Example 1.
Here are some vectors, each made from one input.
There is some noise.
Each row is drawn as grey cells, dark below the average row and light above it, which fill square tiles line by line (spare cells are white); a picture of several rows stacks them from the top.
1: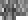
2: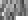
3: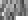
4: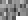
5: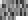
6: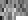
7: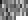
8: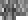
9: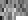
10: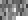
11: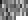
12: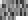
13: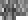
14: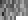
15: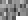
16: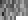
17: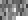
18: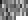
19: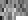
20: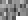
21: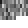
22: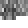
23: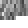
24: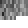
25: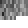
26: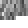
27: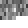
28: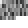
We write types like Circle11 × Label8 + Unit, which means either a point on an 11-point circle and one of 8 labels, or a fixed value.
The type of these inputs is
Bool × Bool × Bool.
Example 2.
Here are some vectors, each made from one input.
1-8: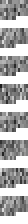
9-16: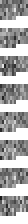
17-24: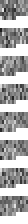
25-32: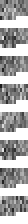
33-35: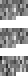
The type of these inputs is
Bool × Bool × Bool.
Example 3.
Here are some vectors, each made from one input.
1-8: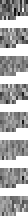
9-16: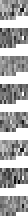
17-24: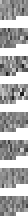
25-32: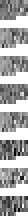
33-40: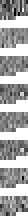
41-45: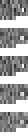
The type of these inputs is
Tree10.
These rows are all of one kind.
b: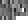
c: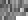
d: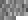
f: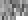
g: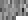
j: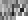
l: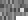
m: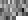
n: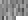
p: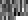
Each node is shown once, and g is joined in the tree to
m and n.
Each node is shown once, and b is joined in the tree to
l and p.
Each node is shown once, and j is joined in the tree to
f.
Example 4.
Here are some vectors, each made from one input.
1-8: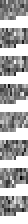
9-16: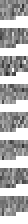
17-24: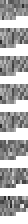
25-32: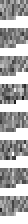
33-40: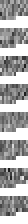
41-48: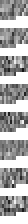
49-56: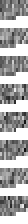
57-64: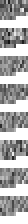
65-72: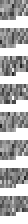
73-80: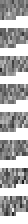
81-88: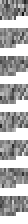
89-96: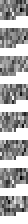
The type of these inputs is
Tree17.
